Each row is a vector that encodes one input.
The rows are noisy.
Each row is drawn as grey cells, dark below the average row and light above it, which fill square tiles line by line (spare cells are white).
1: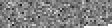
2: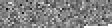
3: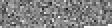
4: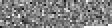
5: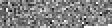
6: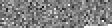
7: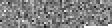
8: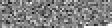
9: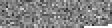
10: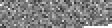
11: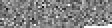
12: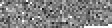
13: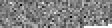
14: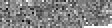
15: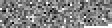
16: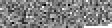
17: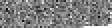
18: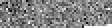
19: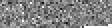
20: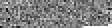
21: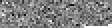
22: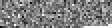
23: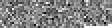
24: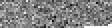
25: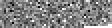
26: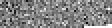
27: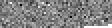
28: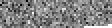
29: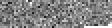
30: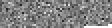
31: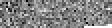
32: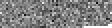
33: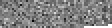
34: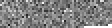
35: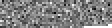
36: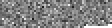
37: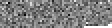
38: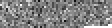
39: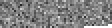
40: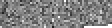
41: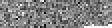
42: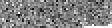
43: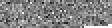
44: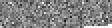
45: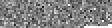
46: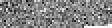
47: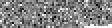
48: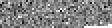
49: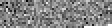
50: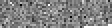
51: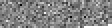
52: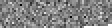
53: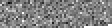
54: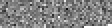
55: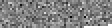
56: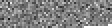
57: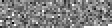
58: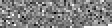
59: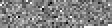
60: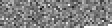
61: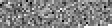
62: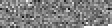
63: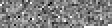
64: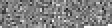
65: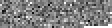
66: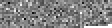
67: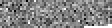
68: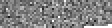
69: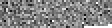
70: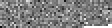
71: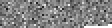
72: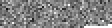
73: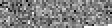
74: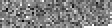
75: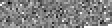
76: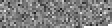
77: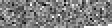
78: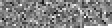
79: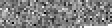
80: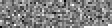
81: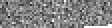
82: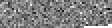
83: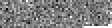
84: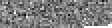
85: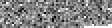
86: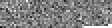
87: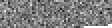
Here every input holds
a point on a 6-point line and a true/false value, together with either a point on a 9-point circle, or a fixed value.
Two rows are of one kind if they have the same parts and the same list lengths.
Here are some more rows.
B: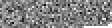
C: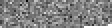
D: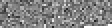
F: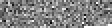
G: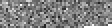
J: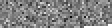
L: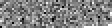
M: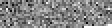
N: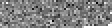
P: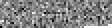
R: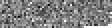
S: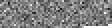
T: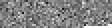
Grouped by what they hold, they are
B, G, L, N, P, R, S
C, D, F, J, M, T

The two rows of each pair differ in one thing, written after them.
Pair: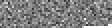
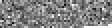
the true/false value
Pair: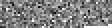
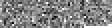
the place on the 9-point circle
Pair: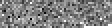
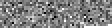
the true/false value
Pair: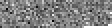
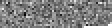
the place on the 6-point line
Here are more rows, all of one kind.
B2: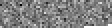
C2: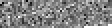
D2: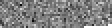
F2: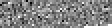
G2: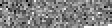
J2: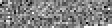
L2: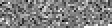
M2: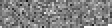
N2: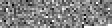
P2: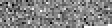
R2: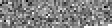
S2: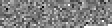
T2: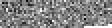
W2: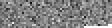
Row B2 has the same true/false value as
D2, M2, S2 and W2.
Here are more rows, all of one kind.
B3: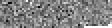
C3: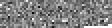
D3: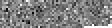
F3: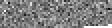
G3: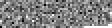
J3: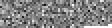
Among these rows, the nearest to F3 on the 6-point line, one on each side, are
B3 and J3.
